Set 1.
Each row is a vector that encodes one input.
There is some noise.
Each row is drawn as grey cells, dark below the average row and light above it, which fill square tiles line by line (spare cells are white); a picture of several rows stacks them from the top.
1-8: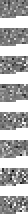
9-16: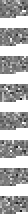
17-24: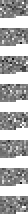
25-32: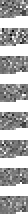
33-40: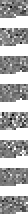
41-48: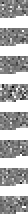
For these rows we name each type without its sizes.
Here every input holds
a list of points on a line.
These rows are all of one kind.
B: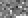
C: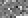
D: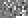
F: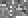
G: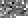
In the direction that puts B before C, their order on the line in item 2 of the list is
F, D, G, B, C.
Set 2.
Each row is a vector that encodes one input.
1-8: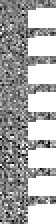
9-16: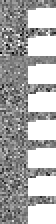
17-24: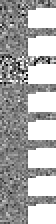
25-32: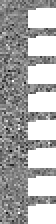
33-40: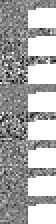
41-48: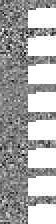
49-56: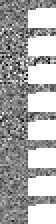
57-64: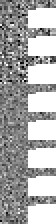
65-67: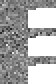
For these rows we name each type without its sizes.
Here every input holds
a point on each of two lines and a true/false value.
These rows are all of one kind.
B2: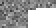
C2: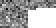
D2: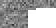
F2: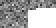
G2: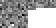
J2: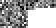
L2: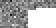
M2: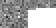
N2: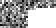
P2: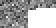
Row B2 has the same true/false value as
D2, M2 and N2.
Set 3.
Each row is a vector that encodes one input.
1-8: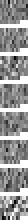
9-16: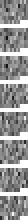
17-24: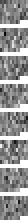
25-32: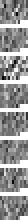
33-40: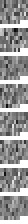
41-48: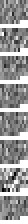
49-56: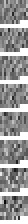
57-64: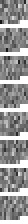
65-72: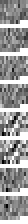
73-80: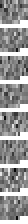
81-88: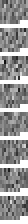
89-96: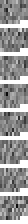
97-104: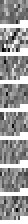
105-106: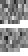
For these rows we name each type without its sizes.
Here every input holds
a list of points on a line.
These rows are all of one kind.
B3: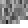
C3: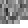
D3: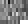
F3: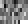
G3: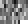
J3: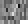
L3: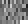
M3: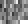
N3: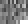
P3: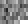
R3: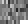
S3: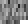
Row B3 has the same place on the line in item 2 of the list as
F3, G3 and R3.
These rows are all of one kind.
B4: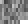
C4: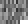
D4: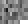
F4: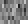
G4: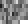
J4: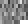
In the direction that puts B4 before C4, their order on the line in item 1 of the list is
G4, D4, B4, F4, J4, C4.
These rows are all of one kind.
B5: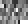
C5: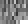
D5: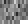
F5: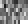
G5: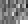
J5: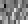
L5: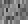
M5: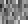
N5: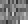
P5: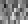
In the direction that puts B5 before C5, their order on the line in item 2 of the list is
F5, N5, B5, M5, J5, P5, G5, C5, D5, L5.
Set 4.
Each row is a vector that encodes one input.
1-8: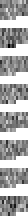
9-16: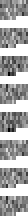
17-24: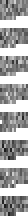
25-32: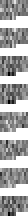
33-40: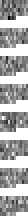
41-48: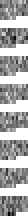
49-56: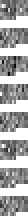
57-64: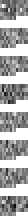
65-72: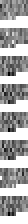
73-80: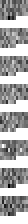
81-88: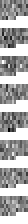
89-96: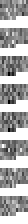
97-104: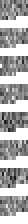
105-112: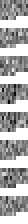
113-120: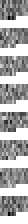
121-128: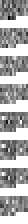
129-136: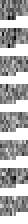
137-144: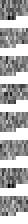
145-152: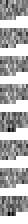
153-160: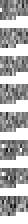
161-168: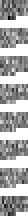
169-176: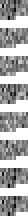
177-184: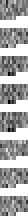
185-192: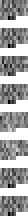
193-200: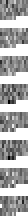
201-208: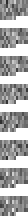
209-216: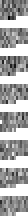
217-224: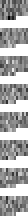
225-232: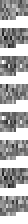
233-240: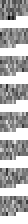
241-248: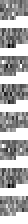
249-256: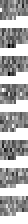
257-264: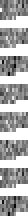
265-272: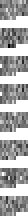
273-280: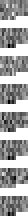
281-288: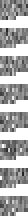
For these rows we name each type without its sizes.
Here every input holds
either a point on a circle, or a point on a line.
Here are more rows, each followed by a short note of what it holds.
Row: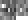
a point on a circle
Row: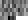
a point on a circle
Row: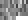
a point on a line
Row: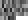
a point on a circle
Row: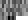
a point on a circle
